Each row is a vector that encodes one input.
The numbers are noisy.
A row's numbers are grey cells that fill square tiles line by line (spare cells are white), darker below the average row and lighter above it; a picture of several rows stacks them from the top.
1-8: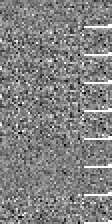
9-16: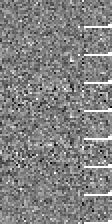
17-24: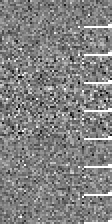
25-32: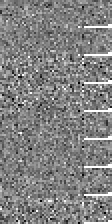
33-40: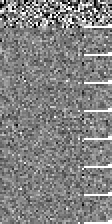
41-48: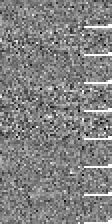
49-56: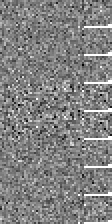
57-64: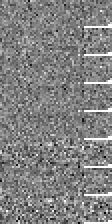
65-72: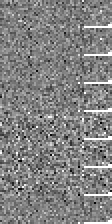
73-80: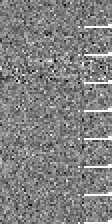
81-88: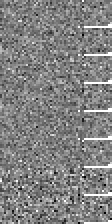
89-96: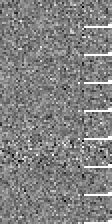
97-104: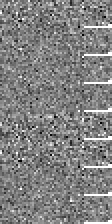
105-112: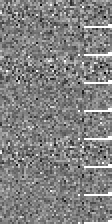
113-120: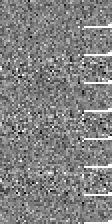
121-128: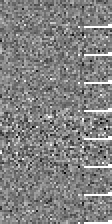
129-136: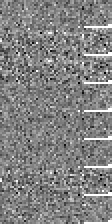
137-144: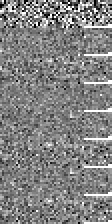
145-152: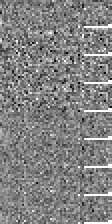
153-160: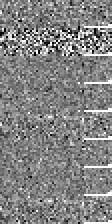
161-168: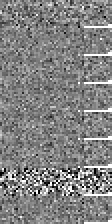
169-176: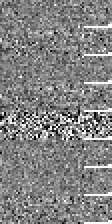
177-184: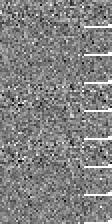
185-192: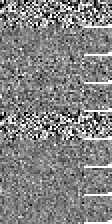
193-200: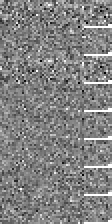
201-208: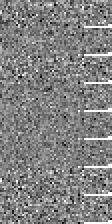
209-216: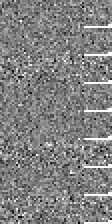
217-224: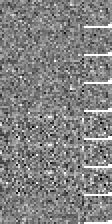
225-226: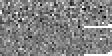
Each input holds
a list of up to two points on a 13-point line.
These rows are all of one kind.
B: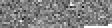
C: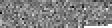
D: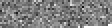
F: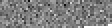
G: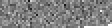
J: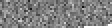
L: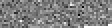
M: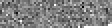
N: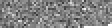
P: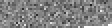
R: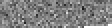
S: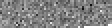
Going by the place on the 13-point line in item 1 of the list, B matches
D and L.
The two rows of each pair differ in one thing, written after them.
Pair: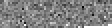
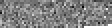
the place on the 13-point line in item 1 of the list
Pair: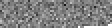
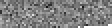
the place on the 13-point line in item 1 of the list
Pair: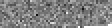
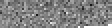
the place on the 13-point line in item 1 of the list
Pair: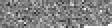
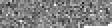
the place on the 13-point line in item 1 of the list
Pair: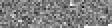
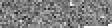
the place on the 13-point line in item 2 of the list
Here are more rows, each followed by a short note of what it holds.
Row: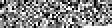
the empty list
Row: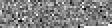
a list of one item
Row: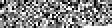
the empty list
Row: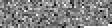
a list of one item
